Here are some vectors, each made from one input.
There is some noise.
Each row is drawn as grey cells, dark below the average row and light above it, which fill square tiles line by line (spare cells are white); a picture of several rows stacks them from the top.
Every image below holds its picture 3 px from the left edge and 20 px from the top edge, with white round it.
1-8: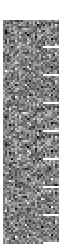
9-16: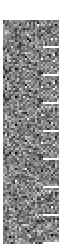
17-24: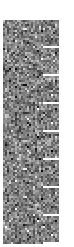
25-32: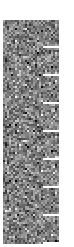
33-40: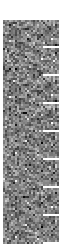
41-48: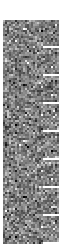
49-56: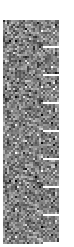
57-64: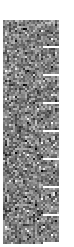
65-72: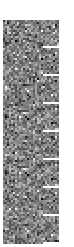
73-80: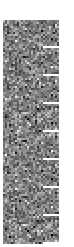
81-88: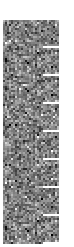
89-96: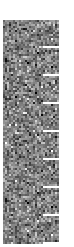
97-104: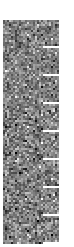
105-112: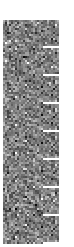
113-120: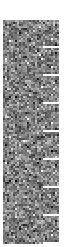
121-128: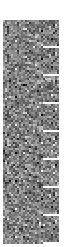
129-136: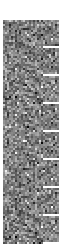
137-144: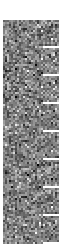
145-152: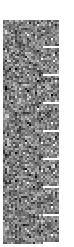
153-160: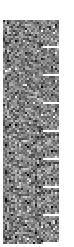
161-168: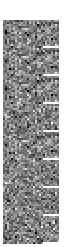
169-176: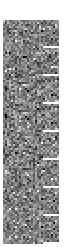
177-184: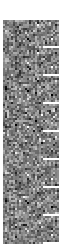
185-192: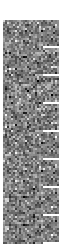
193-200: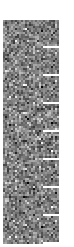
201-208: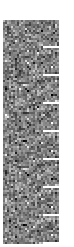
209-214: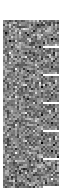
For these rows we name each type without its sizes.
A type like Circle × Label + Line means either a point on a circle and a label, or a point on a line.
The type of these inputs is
Bool × Bool × Bool × (Tree + Unit).
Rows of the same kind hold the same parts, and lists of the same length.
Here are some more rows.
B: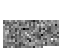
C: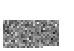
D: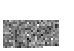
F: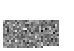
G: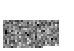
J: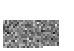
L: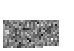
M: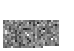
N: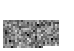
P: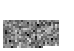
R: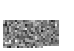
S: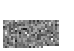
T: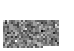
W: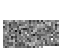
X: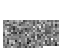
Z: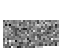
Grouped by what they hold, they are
B, C, D, F, J, L, M, R, S, T, W, X, Z
G, N, P

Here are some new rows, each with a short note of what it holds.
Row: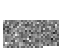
a node of a tree and three true/false values
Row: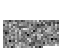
three true/false values
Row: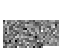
three true/false values
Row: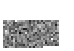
a node of a tree and three true/false values
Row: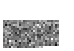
a node of a tree and three true/false values
